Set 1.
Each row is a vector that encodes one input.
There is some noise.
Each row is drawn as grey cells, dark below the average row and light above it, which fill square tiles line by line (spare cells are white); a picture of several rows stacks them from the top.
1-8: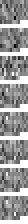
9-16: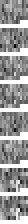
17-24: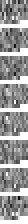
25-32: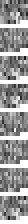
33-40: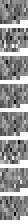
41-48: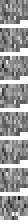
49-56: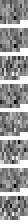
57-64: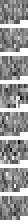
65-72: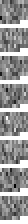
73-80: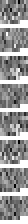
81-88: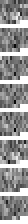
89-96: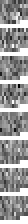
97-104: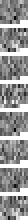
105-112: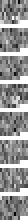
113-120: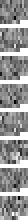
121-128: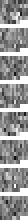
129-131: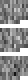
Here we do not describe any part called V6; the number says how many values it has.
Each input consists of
either a point on an 11-point circle and a true/false value, or a value of V6.
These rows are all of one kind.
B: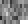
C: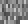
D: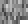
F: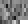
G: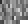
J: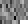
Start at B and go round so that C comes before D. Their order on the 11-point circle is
B, F, G, J, C, D.
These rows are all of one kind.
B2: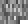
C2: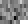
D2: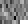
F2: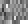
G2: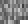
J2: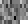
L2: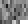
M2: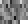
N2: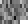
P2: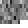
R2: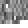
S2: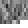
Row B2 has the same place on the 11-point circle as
J2, M2, N2 and P2.
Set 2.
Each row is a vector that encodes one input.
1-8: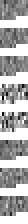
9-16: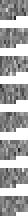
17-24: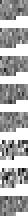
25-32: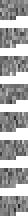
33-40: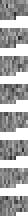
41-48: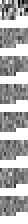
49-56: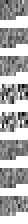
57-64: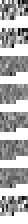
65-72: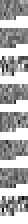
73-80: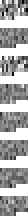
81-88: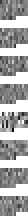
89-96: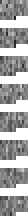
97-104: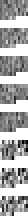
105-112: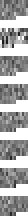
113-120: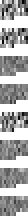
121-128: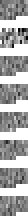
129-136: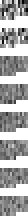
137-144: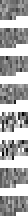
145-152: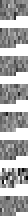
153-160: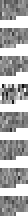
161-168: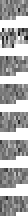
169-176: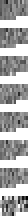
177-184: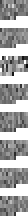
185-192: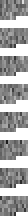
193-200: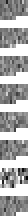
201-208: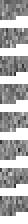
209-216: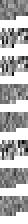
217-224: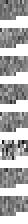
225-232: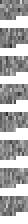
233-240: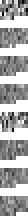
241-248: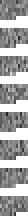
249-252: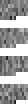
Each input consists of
either a point on a 6-point circle and one of 6 labels, or four true/false values.
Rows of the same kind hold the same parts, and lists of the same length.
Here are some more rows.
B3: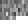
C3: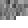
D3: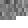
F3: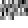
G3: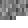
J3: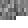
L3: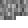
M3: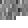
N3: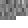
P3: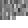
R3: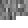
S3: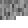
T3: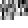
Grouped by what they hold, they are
B3, C3, D3, G3, J3, L3, M3, N3, P3, R3, S3
F3, T3

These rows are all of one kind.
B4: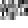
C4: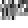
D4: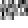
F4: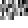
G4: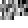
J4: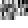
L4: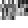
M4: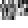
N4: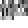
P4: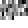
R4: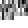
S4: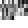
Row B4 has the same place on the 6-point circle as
D4 and P4.
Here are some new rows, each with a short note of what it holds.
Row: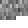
four true/false values
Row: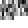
a point on a 6-point circle and one of 6 labels
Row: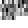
a point on a 6-point circle and one of 6 labels
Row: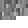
four true/false values
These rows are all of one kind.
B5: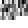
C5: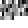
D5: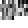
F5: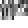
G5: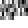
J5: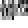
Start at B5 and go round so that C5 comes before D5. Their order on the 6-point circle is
B5, G5, C5, J5, F5, D5.
